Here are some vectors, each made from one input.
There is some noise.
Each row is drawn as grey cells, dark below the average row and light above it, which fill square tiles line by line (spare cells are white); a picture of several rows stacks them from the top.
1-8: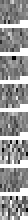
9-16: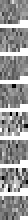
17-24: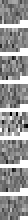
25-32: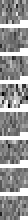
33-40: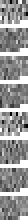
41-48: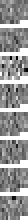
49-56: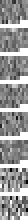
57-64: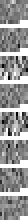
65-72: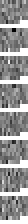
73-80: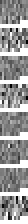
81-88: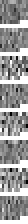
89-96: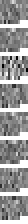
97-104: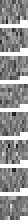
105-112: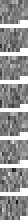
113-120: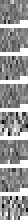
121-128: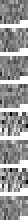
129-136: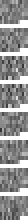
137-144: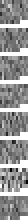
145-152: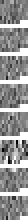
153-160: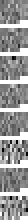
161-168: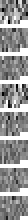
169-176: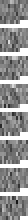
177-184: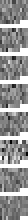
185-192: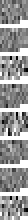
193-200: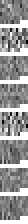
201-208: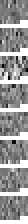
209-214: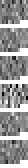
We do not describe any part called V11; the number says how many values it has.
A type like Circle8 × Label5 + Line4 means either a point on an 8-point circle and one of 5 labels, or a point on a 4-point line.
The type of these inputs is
Label8 × (Line6 + V11) + Line7.
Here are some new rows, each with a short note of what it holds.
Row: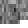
one of 8 labels and a value of V11
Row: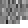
one of 8 labels and a point on a 6-point line
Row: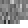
one of 8 labels and a value of V11
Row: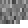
one of 8 labels and a point on a 6-point line
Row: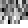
a point on a 7-point line
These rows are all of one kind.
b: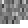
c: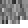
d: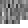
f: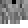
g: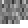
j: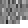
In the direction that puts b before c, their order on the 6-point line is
b, g, f, c, j, d.
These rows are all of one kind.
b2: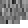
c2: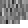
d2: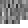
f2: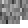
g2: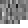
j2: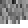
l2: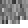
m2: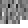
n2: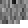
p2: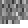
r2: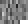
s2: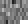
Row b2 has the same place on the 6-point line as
l2 and p2.
